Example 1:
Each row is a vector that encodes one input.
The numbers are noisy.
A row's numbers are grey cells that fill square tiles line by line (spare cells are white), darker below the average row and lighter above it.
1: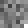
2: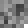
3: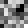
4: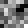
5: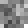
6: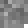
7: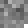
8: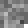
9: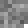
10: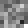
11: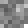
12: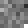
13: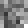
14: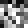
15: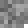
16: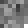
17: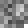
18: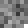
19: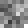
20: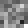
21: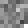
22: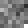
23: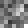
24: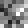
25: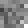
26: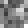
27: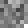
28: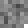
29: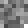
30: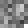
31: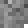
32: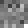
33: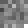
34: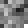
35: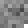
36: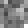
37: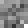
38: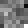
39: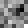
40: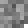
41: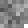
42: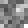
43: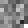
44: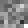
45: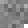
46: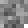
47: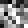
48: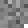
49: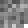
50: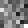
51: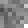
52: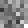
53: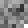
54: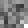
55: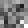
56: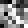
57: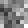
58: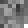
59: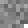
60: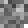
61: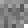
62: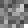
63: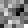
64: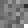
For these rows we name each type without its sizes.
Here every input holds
either a point on a circle and a true/false value, or a fixed value.
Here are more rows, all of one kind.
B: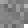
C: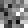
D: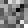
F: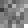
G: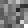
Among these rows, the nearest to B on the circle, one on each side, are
D and F.
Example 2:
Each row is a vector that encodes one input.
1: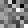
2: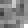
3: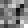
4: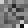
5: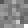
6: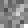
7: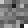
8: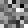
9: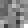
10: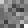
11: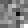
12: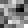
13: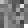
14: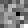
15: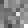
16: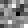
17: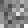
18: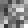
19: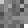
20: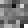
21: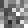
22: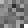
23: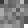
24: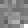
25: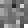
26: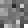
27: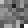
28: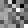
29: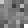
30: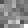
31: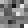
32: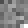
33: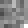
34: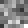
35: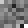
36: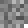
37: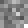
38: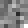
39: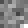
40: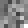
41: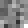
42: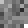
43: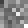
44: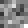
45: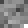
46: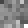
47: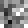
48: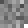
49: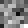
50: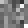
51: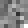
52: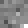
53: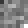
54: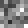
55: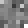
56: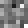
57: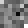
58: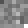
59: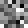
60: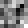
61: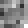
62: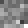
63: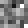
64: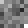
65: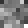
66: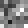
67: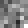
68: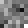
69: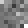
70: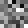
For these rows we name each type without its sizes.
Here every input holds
a list of points on a line.
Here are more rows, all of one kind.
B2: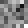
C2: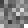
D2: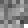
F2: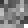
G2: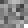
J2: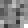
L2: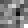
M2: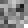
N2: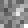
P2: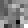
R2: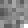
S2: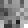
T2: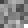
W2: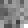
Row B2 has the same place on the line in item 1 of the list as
C2, D2 and F2.
